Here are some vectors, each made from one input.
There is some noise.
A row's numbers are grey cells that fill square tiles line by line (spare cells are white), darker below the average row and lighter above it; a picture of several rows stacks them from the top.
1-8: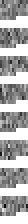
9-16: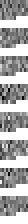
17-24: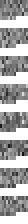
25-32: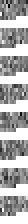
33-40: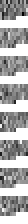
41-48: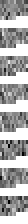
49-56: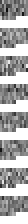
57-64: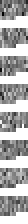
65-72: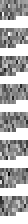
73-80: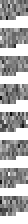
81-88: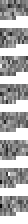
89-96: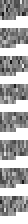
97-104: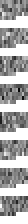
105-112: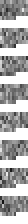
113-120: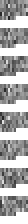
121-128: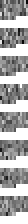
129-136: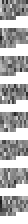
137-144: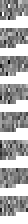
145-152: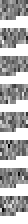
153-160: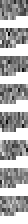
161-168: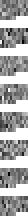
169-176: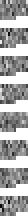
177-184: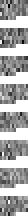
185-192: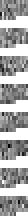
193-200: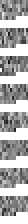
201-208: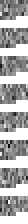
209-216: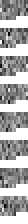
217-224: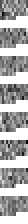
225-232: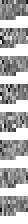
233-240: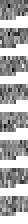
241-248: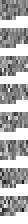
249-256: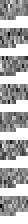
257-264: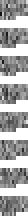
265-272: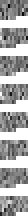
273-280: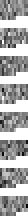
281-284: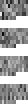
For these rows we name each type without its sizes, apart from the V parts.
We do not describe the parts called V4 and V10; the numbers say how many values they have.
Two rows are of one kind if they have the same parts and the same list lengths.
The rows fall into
2 kinds.
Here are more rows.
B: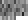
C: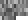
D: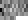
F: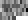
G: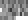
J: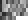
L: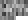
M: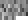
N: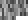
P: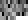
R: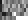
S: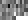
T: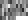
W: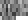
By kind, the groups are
B, D, J, N, P, R, S
C, F, G, L, M, T, W

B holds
a label, a point on a line, a value of V4 and a value of V10.
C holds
a label, a point on each of two lines and a value of V10.
